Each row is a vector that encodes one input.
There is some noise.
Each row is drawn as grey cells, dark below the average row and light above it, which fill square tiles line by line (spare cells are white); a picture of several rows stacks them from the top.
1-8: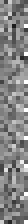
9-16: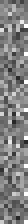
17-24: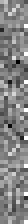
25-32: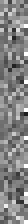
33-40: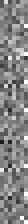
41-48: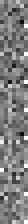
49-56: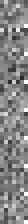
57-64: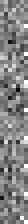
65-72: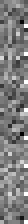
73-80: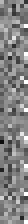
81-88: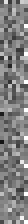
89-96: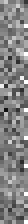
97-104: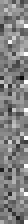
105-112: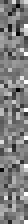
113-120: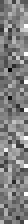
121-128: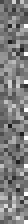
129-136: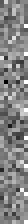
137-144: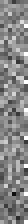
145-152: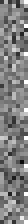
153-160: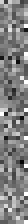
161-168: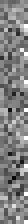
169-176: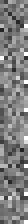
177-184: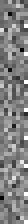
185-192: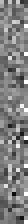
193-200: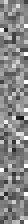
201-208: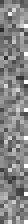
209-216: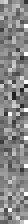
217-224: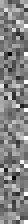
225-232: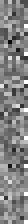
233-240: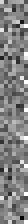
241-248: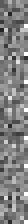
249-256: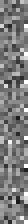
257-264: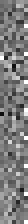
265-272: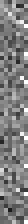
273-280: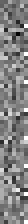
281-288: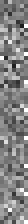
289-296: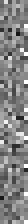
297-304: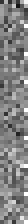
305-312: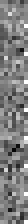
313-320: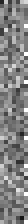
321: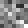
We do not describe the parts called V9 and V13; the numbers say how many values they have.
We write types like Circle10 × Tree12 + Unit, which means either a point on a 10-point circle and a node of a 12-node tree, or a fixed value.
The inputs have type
Bool × (Line5 + V9) × (Line12 + V13).
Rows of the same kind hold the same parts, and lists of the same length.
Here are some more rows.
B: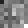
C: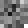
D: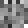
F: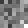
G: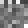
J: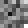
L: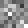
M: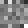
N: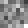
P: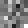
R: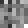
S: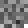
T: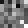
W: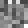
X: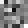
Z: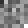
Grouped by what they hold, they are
B, L, N, Z
C, J, X
D, F, R, T
G, M, P, S, W

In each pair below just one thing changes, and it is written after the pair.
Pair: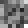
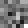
the value of V9
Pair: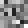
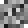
the value of V9
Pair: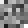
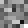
the value of V9
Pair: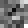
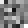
the true/false value
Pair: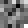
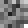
the place on the 12-point line
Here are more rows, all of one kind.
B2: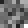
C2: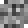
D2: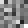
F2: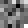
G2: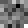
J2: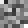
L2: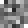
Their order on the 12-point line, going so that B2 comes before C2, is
G2, F2, D2, B2, J2, L2, C2.
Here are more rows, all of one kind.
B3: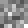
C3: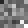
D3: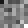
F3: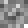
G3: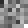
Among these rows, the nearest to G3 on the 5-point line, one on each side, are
D3 and F3.
